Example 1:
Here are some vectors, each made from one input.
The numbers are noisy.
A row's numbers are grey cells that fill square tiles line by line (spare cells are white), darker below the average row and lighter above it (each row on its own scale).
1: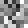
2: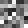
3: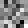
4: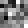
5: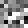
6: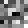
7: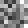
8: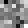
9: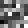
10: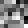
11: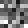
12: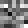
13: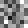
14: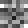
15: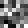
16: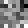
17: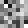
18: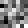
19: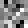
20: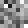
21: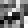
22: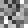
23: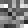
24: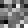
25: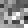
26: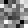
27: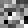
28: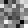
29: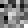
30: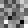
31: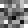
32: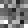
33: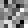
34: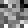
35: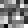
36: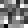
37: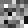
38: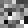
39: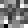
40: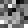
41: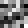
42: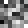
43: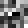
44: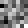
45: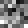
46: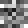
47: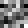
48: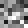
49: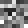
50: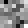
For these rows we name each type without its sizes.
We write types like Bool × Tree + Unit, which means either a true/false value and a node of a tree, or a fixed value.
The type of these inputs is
Bool × Bool × Bool + Tree.
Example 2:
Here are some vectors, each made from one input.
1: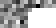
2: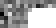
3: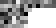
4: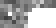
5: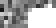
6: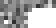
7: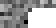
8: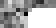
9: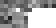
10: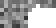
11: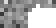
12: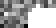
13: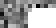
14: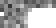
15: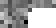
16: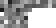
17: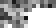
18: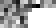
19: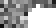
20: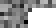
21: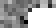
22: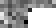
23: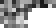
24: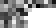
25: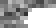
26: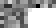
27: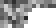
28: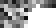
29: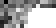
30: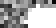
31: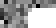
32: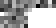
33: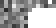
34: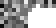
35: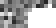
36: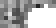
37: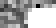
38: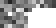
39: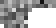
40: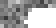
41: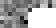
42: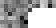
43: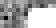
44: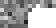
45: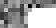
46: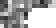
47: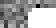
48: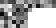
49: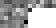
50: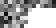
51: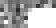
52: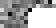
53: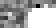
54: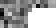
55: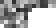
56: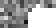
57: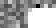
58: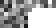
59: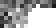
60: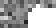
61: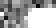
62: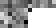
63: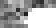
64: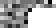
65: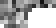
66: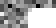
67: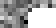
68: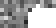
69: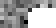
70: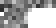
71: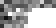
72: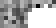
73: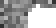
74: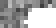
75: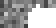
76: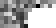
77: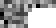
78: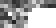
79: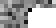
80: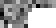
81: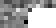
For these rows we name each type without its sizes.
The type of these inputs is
Label × (Tree + Unit).
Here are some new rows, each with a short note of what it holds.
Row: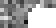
a label
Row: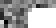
a label and a node of a tree
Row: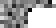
a label
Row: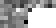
a label
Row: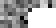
a label
